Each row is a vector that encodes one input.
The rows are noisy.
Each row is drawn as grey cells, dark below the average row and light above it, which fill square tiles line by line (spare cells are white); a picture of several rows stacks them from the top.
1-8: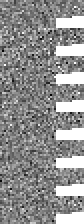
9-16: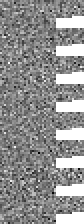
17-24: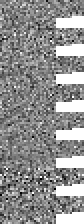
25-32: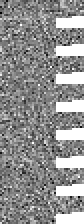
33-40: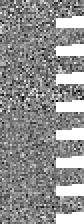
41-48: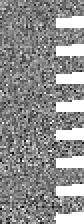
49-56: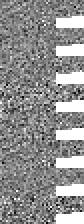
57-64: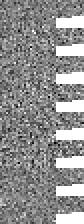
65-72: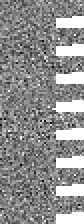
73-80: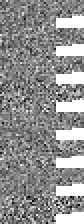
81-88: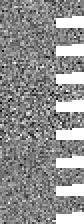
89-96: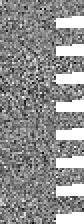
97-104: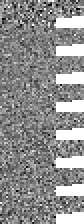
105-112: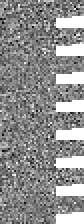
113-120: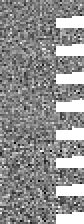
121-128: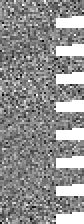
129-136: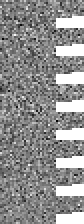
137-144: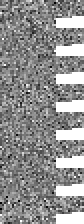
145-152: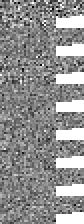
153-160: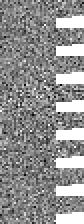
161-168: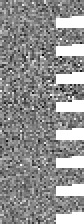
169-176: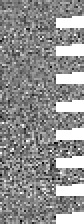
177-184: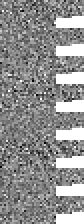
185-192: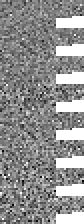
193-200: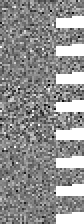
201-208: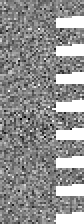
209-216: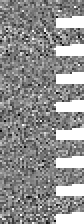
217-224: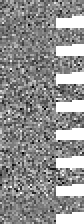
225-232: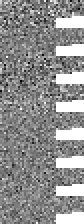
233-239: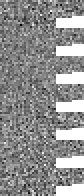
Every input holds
a point on a 20-point circle, together with either a point on a 16-point circle, or one of 11 labels.
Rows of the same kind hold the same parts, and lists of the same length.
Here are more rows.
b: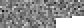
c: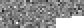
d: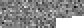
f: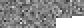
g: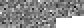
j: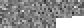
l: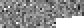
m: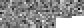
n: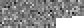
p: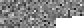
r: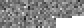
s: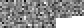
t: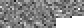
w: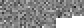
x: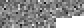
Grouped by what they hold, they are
b, d, f, g, j, n, p, r, t, w, x
c, l, m, s

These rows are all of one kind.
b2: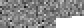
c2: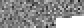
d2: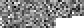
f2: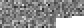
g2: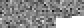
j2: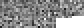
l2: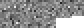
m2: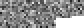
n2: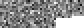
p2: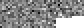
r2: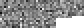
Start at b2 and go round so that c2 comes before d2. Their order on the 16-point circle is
b2, n2, l2, c2, j2, g2, p2, r2, d2, f2, m2.
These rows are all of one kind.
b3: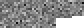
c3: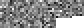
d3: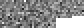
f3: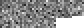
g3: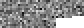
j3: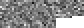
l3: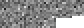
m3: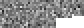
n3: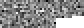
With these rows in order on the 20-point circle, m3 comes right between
d3 and l3.
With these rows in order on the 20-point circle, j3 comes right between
g3 and n3.
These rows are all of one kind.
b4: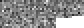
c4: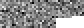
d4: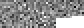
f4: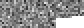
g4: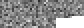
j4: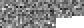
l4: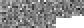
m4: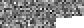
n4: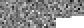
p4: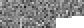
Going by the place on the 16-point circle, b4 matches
d4, g4 and n4.
